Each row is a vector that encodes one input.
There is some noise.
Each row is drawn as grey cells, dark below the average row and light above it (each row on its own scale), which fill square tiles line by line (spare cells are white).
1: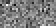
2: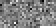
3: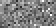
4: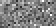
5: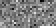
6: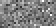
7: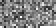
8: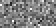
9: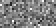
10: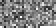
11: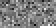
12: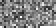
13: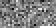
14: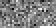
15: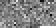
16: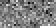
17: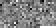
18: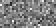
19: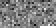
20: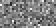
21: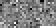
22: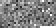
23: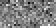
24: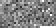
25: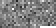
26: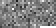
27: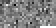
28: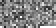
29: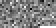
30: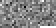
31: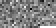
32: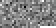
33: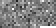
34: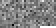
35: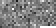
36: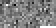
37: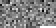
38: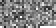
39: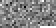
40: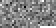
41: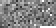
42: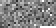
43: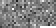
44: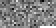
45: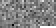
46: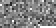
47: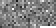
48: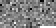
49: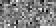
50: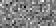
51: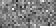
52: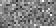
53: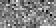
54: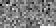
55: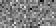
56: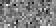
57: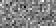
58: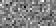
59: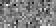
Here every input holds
a list of up to two points on a 5-point line.
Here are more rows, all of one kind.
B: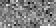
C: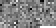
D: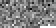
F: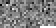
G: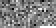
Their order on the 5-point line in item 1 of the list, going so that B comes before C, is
G, B, C, F, D.
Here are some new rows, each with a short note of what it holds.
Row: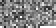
the empty list
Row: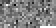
a list of two items
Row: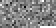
a list of one item
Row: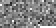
a list of one item
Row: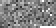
a list of one item
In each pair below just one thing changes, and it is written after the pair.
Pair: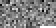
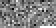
the place on the 5-point line in item 1 of the list
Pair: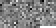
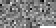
the place on the 5-point line in item 1 of the list
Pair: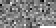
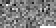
the place on the 5-point line in item 2 of the list
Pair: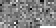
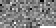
the place on the 5-point line in item 1 of the list
